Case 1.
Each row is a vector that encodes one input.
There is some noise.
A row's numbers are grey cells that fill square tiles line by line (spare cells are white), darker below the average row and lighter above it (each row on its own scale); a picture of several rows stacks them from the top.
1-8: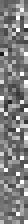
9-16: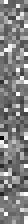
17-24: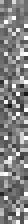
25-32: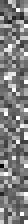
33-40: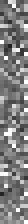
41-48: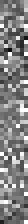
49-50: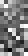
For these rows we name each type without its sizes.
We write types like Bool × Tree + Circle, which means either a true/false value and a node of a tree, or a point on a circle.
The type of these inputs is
Label.
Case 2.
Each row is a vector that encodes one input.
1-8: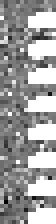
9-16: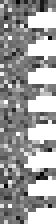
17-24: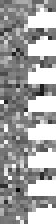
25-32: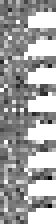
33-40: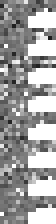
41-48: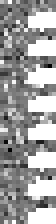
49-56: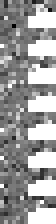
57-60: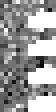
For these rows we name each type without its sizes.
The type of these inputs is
Bool × Bool × Bool × Bool + Unit.
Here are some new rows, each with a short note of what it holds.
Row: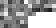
a fixed value
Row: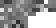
four true/false values
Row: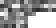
a fixed value
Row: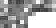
a fixed value
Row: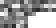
a fixed value
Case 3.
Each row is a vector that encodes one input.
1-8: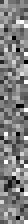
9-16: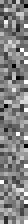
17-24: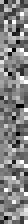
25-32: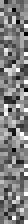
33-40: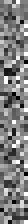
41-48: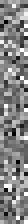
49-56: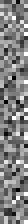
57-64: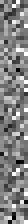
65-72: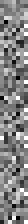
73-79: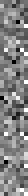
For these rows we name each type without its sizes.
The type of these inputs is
Bool × Bool × Bool × Bool + Unit.
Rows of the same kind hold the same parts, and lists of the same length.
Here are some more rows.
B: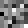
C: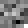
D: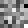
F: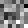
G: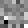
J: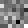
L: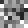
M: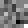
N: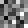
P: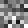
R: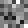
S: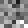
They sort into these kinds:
B, C, F, J, L, M, N, P, R, S
D, G

